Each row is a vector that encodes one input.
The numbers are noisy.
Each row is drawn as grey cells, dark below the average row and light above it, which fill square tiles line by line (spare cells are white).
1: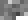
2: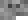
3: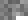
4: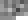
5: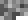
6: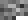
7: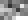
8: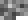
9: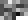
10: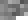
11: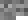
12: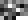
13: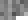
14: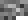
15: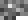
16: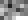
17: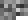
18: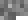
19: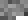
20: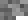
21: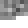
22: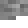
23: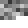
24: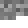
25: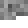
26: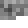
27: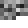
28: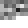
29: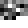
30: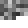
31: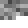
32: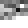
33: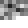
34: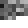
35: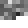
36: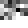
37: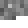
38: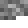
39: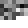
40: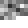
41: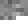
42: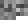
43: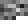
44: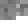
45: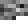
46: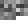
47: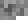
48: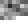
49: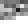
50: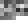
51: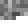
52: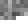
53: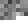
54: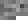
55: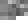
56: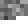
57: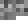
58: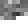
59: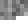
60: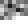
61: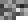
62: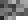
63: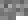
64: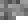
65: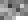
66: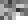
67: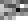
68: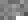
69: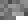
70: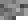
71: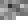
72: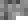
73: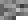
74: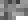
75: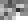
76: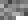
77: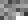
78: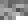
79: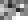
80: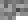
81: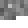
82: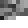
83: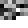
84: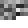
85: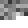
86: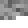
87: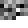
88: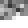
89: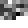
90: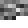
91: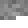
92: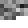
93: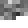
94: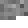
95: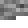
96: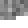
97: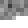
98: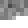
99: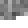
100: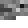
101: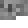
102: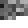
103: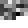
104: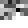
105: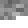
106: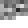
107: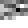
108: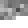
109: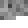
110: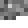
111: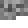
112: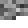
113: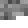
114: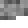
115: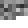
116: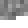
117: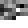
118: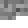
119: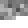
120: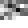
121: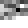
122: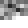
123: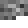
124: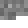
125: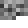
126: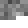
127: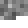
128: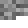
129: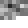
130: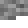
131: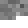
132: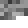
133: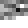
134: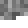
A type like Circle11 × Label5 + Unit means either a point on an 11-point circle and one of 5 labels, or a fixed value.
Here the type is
List2(Line15).
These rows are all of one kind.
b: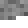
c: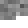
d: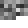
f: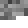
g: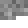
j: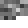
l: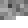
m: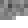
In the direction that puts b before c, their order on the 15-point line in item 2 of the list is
b, g, l, d, f, m, j, c.
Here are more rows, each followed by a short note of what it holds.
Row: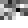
a list of two items
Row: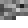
a list of two items
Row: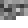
a list of two items
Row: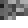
the empty list
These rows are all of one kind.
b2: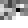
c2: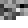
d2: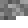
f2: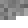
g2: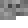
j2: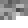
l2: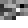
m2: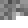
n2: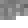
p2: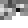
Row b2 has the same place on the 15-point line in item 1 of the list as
c2, f2 and p2.
